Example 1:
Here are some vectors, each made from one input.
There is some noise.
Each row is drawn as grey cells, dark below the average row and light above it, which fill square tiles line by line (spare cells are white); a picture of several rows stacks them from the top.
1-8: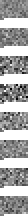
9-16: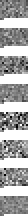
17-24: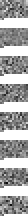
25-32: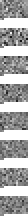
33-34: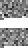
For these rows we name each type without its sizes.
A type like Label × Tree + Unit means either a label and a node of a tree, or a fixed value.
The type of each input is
Line.
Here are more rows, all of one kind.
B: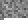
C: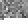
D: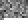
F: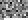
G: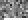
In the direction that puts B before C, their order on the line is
F, B, D, G, C.
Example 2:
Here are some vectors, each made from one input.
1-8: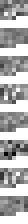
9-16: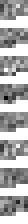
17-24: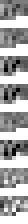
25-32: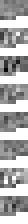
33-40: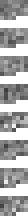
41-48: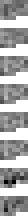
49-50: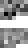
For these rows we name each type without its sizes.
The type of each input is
Circle.
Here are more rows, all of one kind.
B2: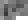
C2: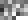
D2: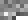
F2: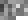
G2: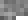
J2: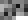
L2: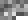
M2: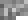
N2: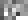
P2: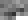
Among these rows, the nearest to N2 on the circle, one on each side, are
J2 and M2.
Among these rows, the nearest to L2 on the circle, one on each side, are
B2 and D2.
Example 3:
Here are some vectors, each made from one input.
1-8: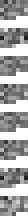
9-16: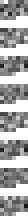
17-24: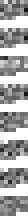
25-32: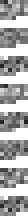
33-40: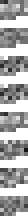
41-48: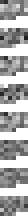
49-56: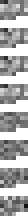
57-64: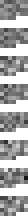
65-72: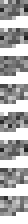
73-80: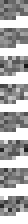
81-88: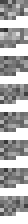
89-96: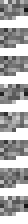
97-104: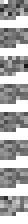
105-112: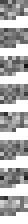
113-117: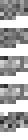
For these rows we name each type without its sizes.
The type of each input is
Line.
